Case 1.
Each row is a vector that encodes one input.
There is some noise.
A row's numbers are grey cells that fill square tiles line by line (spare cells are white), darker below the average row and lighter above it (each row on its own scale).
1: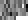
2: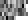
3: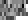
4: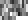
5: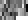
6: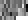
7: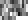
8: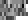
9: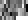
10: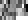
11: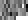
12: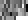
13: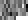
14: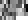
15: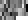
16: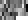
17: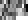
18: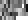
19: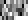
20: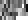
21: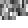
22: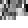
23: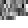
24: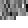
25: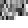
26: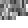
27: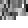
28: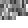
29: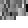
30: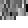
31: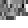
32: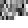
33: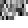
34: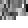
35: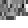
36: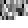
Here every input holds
either a point on each of two 3-point lines, or a point on a 5-point line.
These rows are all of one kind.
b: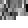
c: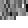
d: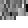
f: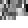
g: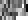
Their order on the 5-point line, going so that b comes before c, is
f, g, b, d, c.
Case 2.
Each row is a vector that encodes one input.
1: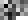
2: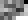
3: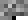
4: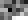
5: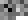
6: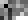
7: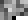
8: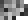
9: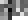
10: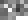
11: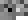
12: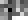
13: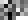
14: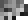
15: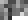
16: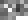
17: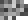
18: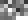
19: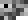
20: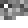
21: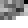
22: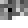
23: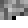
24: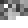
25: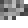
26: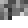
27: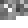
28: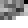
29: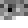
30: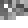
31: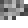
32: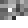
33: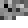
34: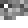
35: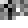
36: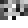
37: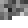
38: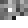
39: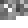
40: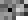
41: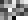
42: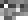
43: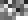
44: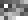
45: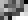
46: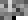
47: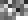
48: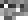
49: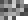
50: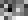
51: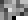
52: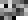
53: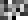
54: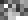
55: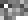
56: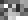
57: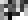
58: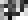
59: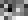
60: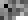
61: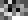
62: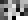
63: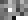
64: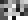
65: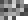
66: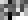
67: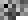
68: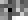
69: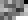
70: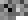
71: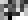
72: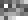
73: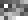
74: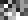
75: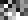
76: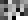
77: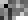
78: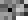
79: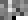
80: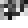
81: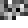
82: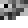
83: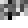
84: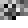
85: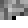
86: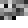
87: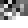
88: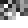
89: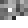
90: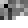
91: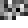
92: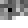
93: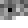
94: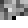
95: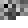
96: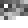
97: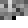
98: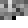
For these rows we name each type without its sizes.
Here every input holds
a point on a line and three true/false values.
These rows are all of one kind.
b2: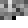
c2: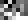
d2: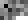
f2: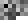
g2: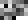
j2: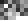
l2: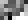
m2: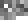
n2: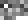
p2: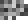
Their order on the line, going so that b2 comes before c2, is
l2, d2, f2, g2, b2, c2, n2, j2, m2, p2.
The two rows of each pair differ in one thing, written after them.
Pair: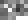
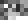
one of the three true/false values
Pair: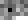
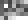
the place on the line
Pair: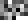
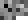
the place on the line
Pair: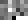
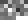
one of the three true/false values
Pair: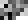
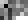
one of the three true/false values
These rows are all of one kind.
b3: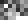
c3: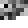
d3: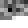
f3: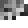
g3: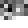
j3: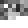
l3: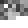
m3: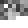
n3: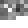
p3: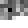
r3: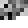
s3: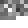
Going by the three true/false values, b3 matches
d3, j3, l3 and m3.
